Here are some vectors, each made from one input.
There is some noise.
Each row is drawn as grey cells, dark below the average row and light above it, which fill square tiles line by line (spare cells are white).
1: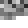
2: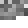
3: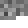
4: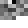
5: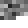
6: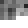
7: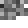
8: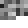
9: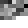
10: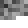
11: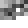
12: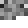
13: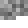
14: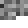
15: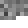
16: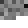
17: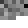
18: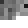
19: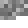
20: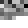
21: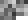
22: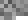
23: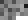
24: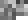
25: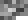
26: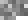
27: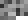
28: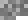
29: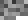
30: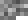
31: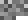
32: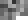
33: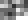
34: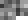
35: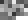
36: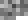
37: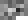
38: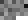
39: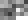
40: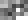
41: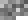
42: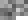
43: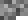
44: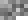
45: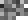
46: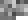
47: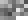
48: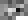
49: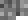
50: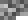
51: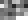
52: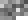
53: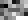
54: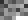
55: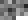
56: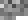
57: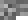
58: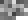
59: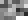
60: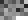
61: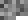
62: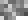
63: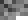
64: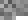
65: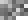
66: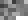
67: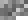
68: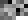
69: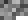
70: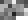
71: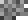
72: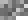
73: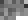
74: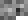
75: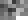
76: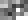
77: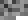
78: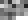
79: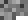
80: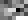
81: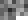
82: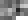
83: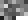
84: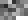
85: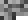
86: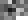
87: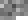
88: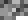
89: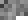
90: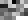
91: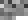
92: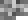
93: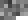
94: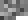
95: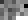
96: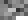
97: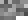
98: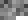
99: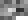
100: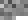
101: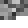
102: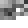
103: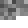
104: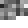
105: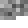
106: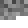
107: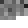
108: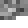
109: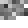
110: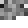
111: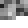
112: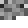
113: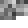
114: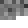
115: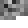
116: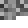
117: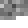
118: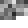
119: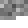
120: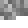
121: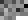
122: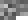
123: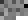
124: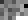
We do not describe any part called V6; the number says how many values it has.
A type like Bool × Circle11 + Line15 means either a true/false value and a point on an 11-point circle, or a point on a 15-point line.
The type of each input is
Bool × V6 + List2(Line5).
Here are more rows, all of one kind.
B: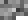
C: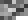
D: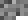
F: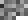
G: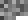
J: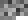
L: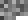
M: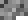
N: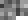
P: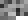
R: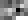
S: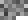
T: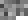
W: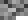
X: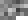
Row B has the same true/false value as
C, R, W and X.
